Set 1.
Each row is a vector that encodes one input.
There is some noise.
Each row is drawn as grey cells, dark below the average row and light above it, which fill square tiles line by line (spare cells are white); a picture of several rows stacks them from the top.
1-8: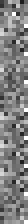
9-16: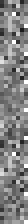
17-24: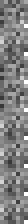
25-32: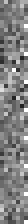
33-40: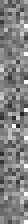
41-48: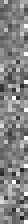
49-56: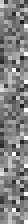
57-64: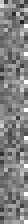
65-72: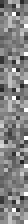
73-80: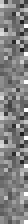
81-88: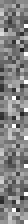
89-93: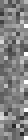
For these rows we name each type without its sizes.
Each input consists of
a point on a line.
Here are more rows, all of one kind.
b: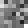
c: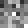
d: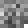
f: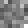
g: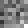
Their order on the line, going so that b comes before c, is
b, d, f, g, c.
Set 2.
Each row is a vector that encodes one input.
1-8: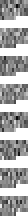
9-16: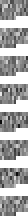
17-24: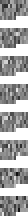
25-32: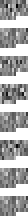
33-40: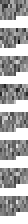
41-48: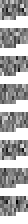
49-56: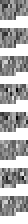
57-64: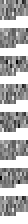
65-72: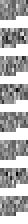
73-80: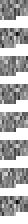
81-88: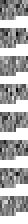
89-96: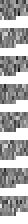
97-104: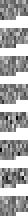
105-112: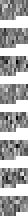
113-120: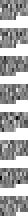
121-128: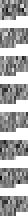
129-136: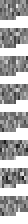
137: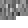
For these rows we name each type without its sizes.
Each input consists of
either a fixed value, or four true/false values.
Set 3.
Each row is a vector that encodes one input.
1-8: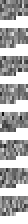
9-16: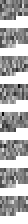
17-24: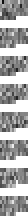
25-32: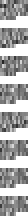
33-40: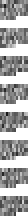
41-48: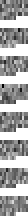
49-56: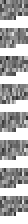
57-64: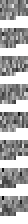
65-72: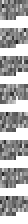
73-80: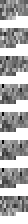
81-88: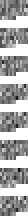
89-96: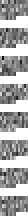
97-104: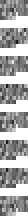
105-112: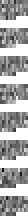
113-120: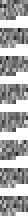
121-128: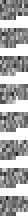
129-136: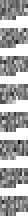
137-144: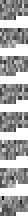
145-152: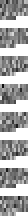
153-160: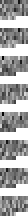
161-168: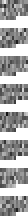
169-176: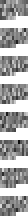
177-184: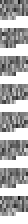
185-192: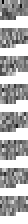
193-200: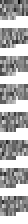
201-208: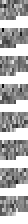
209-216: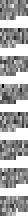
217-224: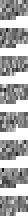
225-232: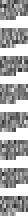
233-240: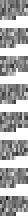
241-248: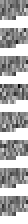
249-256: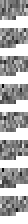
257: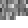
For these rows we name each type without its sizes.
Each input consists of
a point on a circle.
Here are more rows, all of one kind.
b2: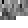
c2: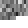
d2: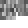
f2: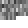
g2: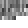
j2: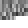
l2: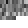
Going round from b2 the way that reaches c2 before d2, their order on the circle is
b2, c2, j2, d2, f2, l2, g2.
